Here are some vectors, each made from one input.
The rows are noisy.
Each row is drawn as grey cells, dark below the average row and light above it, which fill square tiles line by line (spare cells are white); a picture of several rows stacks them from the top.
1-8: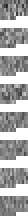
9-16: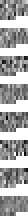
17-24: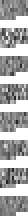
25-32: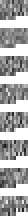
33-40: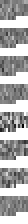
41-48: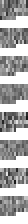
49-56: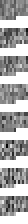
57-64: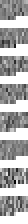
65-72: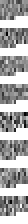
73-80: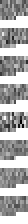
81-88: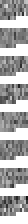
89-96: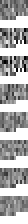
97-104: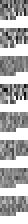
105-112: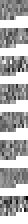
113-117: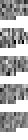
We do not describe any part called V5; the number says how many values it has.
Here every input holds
either a point on a 4-point line, or a list of up to two items, each a true/false value and a value of V5.
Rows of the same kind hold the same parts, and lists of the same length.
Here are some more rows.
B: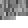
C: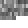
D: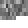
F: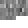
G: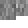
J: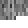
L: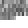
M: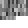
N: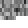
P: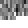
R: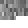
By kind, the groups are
B, M
C
D, F, G, J, L, N, P
R

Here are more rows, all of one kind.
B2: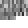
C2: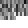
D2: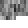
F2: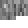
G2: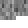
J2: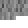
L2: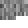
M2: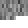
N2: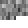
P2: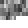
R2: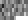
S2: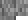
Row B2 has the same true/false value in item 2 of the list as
G2, N2 and S2.
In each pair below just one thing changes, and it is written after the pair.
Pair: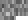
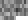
the true/false value in item 1 of the list
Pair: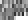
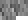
the value of V5 in item 2 of the list
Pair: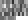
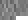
the true/false value in item 1 of the list
